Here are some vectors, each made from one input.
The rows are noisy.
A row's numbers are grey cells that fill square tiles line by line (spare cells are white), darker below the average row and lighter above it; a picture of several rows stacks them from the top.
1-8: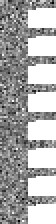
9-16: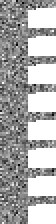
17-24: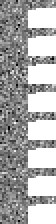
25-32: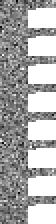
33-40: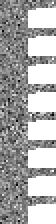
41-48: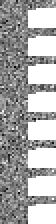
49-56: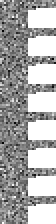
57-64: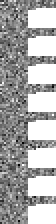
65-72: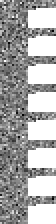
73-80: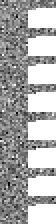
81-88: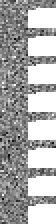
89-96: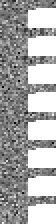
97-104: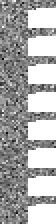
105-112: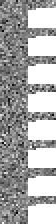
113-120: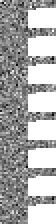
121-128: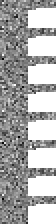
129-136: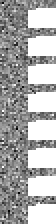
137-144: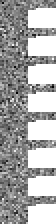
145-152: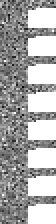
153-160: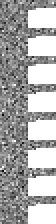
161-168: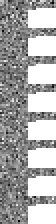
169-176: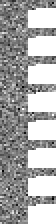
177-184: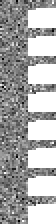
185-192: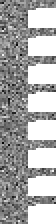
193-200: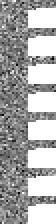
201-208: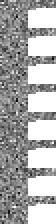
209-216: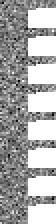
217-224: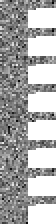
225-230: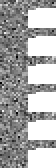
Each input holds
a point on a 6-point line, together with either a fixed value, or a point on each of two 10-point lines.
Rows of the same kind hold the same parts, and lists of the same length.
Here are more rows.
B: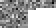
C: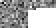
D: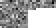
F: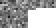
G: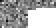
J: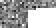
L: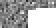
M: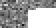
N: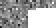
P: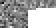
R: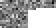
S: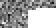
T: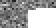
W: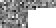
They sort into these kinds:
B, C, D, J, R, W
F, G, L, M, N, P, S, T

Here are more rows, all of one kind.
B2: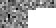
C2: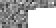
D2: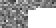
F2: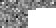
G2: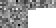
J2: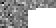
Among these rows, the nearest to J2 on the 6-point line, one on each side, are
C2 and D2.
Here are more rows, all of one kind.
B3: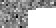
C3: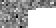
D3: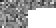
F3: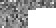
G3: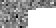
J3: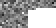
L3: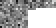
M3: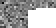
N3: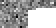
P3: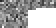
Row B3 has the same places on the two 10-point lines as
C3, G3 and N3.
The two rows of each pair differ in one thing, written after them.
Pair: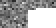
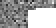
the place on the 6-point line
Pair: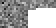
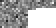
the place on the 6-point line
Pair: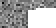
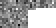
the place on the 6-point line
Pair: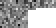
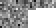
the place on one of the two 10-point lines
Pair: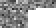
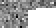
the place on the 6-point line
